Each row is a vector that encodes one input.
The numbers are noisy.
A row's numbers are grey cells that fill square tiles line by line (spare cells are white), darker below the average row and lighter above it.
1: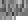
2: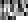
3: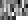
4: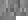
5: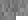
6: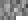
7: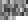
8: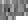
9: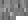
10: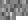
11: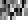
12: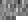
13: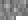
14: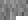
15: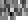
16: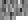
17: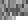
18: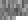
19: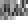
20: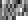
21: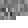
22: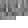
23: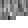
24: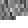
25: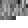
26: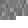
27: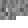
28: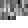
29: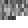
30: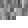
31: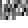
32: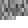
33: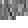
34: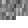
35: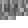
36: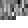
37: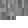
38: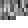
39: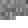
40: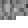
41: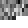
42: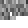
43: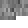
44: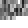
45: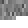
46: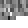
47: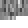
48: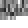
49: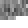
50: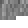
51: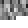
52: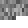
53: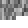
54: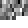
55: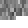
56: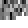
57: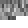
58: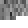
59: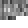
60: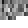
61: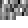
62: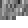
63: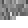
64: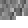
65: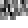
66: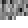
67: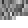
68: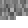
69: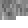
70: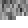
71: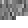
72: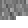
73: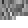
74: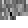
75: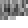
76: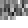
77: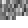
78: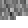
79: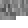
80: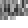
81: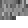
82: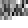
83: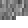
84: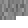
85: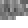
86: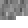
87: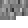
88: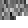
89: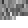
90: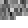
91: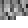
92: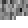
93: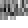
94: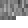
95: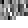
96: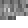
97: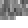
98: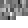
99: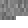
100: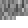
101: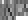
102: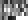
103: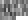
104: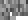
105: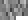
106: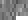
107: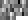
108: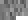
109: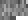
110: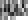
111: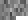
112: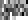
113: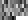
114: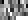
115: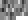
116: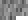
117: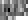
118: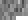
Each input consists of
either a point on each of two 3-point lines and a true/false value, or a list of up to three points on a 5-point line.
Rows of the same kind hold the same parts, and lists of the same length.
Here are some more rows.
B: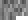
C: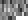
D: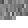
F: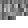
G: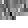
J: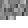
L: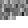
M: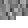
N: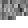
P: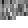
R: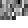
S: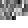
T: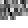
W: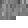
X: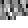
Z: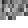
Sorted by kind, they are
B
C, D, W
F, L, N, P, R, T
G, S
J, M, X, Z

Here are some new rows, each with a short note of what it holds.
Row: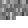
a list of three items
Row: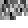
the empty list
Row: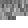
the empty list
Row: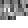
a list of two items
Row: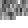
the empty list
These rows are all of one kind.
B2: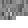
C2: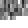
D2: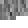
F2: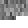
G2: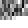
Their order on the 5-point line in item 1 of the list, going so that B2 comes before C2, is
B2, F2, G2, D2, C2.
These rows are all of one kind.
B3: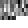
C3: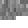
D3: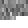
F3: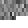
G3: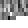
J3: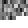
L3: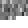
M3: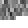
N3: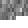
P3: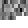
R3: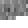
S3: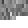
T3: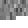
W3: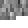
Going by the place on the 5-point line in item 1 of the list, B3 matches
L3, N3 and S3.
